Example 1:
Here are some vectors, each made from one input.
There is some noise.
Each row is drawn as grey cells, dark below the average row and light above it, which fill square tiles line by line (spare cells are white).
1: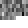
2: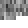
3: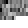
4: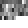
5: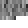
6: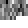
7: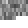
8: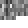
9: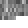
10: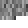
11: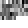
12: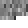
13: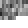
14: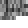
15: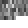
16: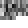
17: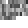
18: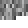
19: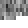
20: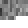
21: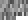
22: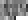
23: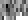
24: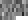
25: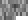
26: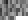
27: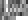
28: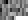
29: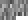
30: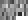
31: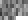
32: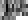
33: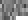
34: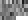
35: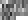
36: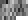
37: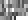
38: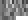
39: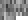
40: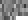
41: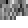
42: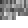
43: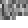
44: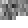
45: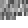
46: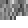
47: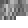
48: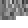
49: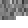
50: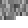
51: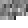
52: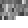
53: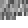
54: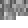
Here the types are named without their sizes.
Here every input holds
a label.
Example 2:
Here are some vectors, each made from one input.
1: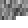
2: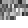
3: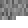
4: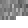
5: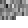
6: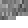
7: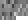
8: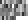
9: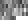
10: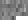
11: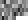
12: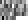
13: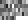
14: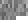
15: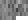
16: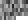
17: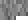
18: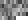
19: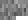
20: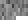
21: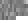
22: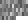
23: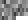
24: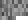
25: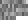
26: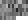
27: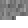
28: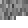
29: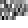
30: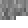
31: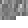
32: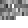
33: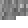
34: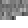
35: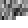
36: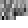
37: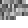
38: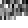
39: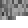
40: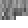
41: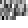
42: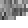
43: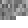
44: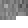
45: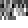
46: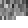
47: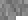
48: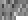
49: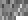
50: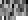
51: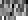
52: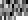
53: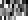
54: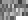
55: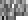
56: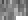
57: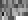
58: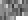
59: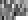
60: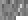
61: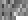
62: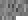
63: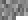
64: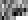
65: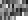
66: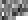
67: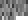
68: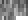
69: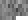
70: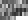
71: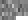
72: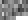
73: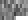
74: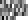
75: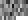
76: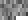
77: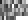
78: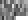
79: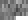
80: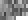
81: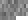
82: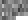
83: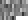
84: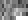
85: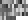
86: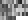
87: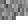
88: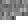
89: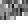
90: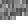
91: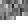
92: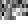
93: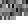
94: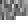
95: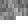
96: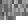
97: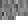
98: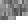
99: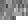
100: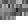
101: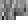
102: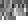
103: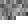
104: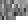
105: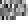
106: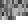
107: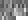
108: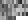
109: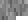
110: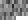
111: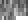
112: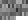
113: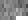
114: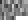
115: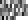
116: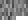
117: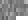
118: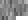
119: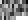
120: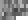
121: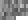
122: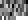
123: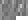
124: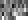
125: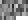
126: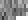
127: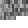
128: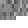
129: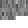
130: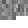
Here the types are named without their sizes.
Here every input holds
a point on a circle.
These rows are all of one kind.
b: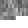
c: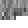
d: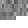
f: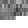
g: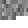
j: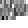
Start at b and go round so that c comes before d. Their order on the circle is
b, g, f, c, d, j.
